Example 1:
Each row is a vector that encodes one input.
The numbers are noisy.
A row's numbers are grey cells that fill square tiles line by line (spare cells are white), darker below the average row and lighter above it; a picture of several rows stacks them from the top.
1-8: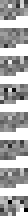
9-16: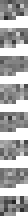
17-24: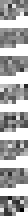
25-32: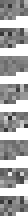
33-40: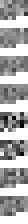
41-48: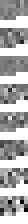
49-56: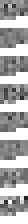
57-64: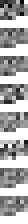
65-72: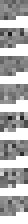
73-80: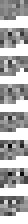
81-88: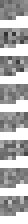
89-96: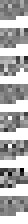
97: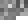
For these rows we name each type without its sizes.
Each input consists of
a point on a line.
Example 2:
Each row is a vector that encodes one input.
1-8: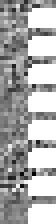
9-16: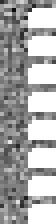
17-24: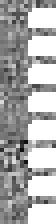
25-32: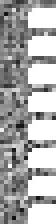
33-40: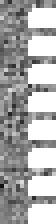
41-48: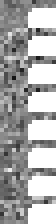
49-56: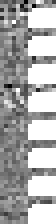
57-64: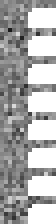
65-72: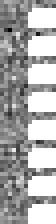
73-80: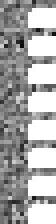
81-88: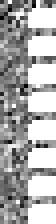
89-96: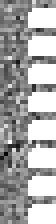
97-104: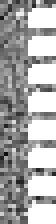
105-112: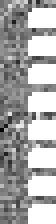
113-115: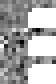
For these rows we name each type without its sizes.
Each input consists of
a point on a line.
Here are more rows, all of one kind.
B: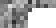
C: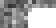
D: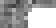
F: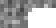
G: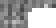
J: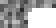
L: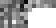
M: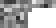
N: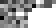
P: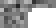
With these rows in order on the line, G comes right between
F and J.
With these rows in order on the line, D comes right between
C and P.
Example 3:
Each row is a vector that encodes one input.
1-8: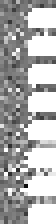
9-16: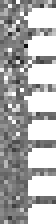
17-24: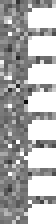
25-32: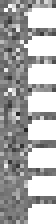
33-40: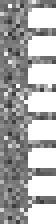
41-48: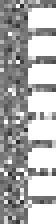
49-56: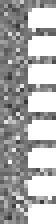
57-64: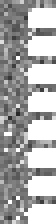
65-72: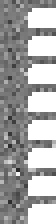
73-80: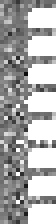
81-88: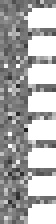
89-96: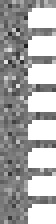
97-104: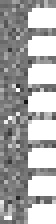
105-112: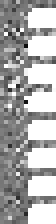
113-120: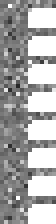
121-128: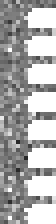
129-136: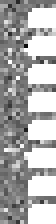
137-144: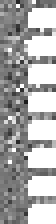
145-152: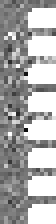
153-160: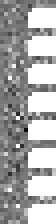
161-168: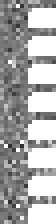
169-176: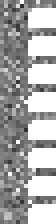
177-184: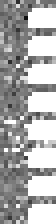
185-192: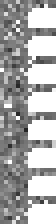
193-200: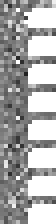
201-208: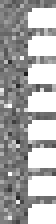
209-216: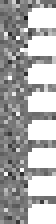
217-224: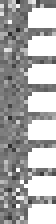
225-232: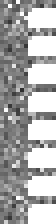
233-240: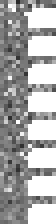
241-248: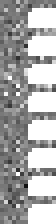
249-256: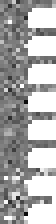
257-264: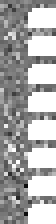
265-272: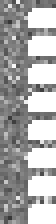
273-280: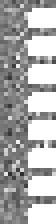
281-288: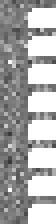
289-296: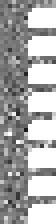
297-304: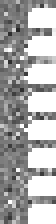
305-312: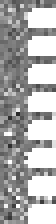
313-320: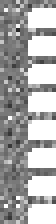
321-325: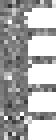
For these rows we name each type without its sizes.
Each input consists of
a point on a line.
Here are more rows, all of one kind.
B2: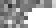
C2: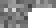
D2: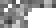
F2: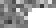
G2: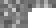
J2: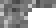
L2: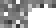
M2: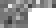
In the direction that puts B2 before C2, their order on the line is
D2, J2, F2, B2, L2, G2, C2, M2.
